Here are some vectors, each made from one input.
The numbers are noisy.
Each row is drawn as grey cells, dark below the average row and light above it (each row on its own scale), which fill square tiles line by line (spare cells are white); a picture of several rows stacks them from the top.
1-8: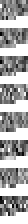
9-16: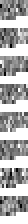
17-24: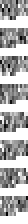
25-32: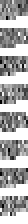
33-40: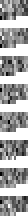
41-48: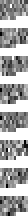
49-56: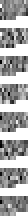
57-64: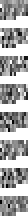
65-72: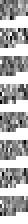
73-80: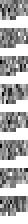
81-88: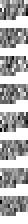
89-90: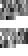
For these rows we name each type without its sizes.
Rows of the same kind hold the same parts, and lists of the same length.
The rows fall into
2 kinds.
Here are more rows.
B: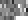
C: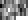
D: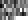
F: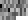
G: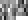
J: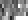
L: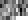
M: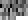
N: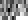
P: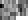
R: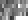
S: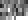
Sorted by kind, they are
B, D, F, J, M, N, R
C, G, L, P, S

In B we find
a label and a point on a line.
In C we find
two labels.
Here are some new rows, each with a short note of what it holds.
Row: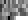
a label and a point on a line
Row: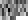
a label and a point on a line
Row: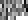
two labels
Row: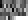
a label and a point on a line
